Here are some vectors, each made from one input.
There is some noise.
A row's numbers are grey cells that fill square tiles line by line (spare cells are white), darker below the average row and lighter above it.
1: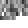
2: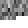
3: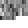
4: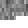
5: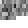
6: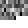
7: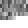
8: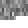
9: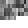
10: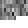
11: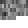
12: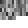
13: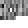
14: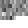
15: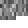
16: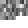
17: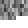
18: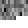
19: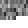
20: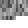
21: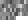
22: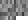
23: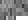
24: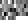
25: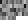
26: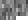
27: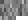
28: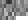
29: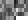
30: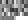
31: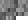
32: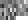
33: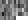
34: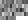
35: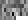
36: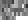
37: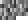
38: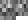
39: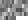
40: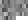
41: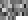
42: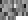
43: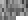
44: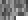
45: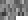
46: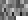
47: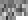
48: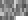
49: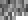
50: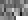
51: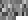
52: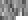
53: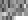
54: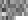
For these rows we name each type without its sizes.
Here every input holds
a point on each of two lines and a true/false value.
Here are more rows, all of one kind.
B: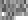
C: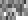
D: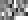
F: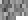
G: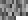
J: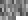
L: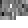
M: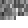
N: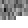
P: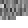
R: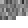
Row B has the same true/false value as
C, D, F and R.
